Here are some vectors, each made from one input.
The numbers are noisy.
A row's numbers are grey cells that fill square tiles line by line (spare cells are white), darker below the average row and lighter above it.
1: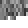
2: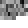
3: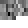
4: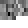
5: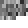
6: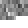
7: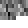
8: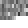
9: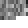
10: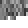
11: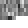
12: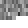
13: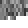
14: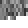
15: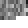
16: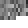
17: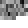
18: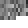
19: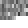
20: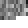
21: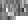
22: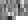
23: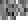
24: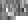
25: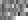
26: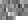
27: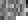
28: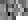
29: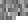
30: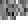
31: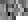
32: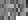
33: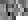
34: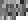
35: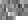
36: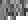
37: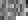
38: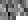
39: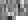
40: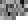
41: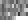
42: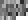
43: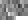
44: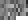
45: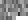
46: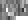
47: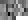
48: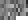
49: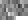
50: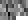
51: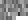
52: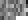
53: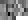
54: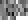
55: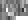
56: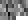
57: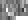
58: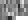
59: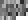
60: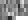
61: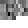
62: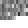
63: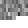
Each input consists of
either a point on a 6-point line, or a point on a 7-point line.
